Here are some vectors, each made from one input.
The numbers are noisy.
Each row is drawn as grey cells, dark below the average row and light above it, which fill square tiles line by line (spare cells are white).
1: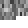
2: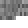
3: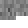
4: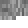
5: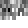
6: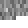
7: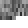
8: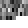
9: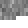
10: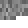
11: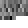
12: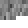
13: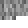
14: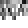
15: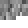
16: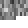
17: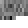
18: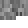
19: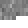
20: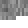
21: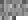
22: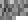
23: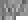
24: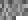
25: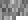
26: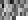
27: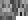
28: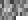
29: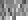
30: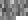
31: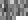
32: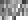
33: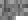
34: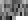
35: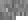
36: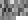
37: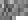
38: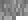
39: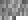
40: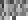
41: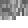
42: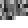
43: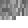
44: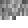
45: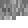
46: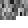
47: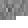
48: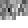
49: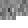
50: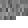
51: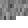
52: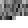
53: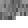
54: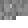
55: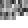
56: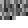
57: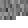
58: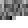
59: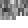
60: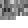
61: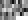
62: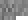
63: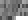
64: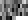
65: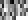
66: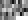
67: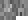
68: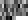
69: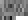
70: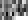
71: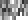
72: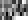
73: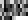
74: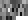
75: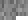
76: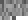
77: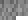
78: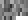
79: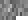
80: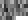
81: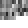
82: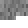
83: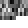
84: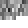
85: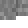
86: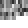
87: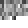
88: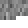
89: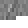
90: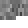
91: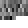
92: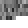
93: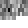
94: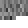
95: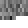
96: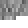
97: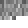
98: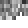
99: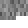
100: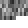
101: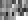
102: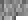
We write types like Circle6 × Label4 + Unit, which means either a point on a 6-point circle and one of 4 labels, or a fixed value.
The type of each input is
List3(Line4).
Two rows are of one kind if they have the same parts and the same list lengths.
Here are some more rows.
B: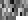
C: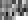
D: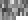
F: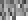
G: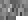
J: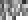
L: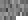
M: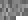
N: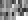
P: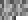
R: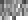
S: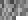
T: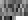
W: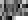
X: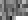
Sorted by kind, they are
B, F, R, S, W, X
C, N
D, G, P
J, L, M, T

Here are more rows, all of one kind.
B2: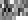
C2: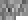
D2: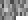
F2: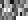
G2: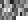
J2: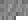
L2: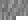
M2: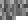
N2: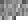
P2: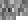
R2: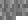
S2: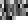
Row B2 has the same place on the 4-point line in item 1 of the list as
C2 and P2.
